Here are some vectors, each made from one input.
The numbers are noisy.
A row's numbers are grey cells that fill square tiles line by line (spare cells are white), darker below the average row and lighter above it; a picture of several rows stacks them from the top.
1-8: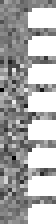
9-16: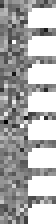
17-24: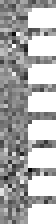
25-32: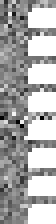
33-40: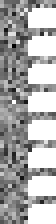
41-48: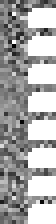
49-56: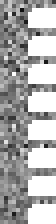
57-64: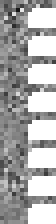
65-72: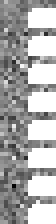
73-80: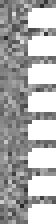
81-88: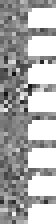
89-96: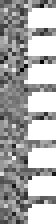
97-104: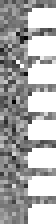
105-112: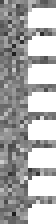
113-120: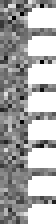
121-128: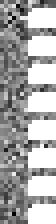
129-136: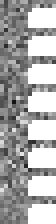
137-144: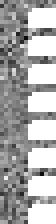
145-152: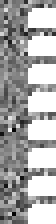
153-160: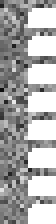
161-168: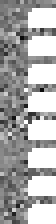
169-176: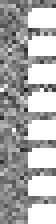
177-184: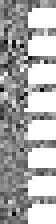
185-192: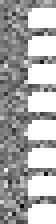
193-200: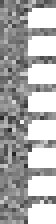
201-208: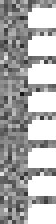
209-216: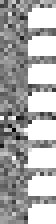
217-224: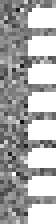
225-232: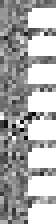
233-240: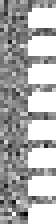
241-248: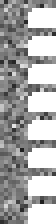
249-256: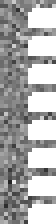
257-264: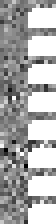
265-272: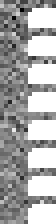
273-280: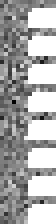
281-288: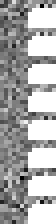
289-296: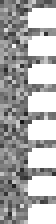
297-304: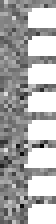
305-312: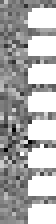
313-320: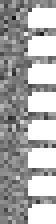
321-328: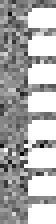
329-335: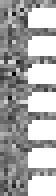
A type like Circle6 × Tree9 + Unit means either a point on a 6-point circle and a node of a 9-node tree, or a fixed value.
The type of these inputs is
(Bool × Bool × Bool × Bool + Unit) × (Circle9 + Unit).
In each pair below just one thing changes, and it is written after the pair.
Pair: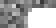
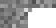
the place on the 9-point circle
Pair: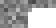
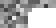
the place on the 9-point circle
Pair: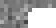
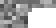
the place on the 9-point circle
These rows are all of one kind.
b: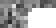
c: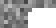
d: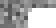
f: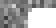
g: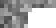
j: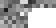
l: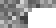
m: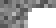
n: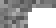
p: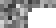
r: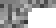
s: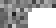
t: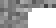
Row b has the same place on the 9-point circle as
l and r.
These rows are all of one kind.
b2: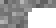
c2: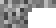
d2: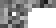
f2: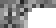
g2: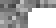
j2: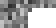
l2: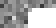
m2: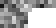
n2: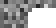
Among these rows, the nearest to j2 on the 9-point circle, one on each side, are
d2 and f2.
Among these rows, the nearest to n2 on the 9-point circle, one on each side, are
l2 and m2.
